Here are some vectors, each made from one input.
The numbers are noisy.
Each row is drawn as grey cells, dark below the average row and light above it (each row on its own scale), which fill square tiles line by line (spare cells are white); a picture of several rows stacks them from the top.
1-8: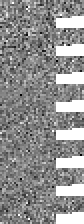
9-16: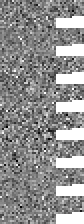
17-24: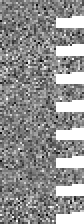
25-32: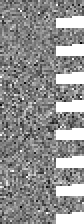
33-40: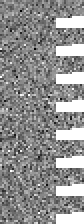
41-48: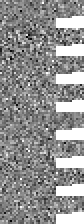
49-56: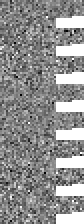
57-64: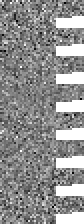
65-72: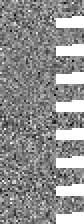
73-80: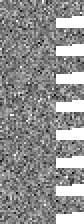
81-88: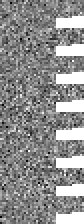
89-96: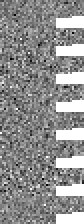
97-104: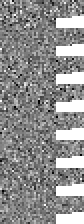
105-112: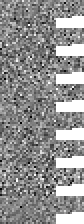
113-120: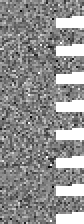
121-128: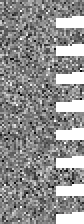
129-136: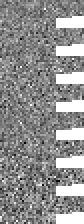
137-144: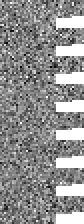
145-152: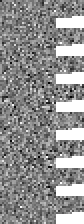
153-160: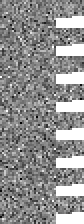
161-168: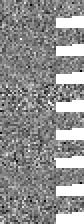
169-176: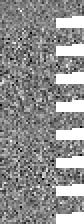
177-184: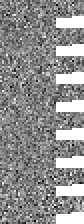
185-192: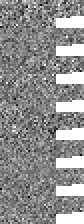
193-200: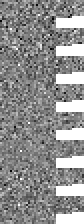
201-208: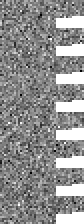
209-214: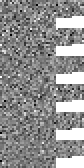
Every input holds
four true/false values, together with either a node of a 7-node tree, or a node of a 9-node tree.
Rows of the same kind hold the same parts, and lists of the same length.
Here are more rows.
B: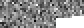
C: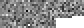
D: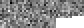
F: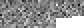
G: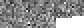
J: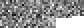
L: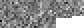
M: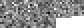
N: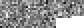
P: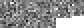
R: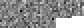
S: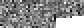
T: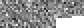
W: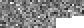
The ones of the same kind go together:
B, D, F, G, M, P, S, W
C, J, L, N, R, T

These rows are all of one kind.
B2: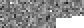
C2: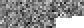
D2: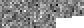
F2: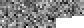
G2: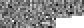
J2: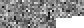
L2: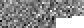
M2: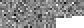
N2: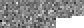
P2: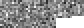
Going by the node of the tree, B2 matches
F2, L2 and N2.
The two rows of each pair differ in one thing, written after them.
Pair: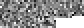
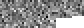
the node of the tree
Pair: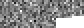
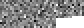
one of the four true/false values
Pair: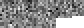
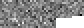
the node of the tree
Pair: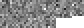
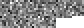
the node of the tree
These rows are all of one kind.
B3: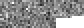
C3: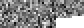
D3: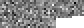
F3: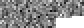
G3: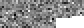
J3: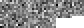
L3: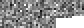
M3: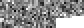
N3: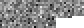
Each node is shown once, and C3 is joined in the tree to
F3.
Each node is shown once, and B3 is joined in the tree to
M3 and N3.
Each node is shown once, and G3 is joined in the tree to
D3.
